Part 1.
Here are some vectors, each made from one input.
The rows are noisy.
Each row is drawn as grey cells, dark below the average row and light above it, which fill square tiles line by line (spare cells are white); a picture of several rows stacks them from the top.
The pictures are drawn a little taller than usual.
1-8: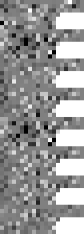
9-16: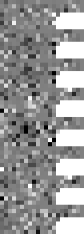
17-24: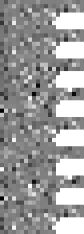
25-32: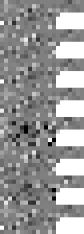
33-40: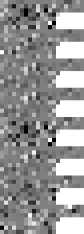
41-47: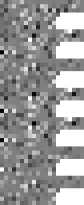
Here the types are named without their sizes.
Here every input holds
a point on a line.
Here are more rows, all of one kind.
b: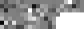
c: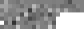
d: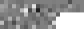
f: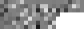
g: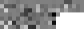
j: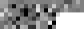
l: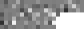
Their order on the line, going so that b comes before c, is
b, l, f, d, c, g, j.
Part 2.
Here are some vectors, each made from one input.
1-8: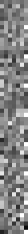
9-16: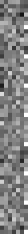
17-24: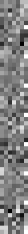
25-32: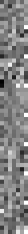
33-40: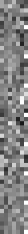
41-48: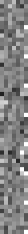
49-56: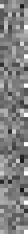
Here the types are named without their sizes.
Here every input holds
a node of a tree.
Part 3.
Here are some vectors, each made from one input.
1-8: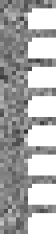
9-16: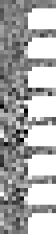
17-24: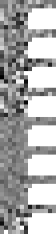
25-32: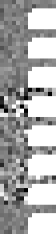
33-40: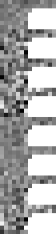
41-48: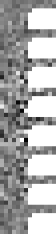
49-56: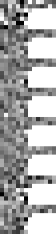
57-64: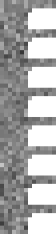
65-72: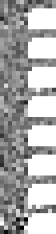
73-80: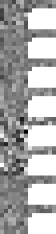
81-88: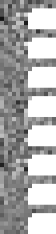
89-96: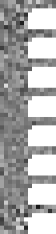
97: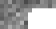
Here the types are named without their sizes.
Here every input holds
a label.
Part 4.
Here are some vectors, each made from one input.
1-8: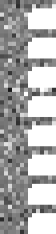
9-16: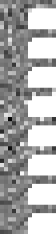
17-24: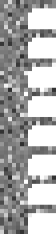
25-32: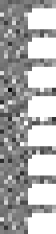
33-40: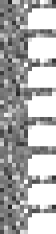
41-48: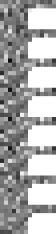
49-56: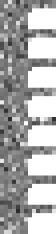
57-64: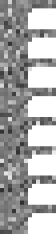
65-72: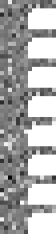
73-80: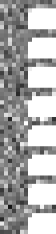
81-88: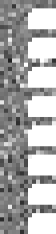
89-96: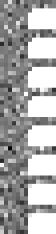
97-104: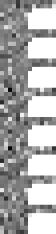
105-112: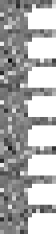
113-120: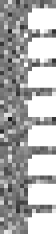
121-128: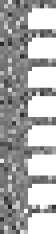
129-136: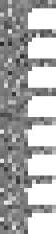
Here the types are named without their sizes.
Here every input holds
a point on a line.
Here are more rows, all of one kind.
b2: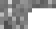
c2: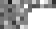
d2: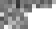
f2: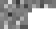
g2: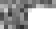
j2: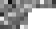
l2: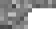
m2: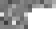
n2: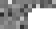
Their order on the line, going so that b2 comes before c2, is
g2, n2, f2, d2, m2, b2, l2, j2, c2.
